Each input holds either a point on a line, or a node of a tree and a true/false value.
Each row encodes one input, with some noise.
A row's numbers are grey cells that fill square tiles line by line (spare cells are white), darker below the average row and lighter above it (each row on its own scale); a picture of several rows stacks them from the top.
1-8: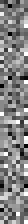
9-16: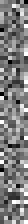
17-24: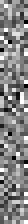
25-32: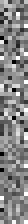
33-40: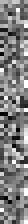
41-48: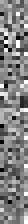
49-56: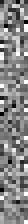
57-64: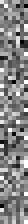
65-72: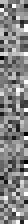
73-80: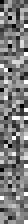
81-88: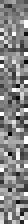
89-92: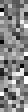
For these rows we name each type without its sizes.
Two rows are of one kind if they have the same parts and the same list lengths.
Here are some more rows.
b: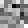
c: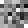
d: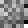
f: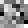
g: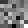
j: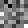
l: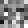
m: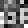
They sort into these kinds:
b, c, d, f, l
g, j, m

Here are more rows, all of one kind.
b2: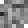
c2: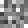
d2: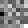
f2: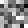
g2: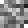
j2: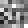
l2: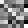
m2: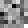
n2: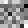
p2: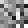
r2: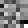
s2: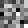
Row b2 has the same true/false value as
d2, j2, r2 and s2.
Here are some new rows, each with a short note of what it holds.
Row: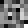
a point on a line
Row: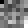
a point on a line
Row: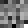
a point on a line
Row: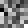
a point on a line
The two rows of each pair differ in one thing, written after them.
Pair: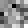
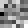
the node of the tree
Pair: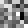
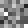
the true/false value
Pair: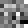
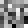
the true/false value
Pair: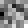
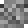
the node of the tree
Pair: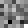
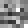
the true/false value
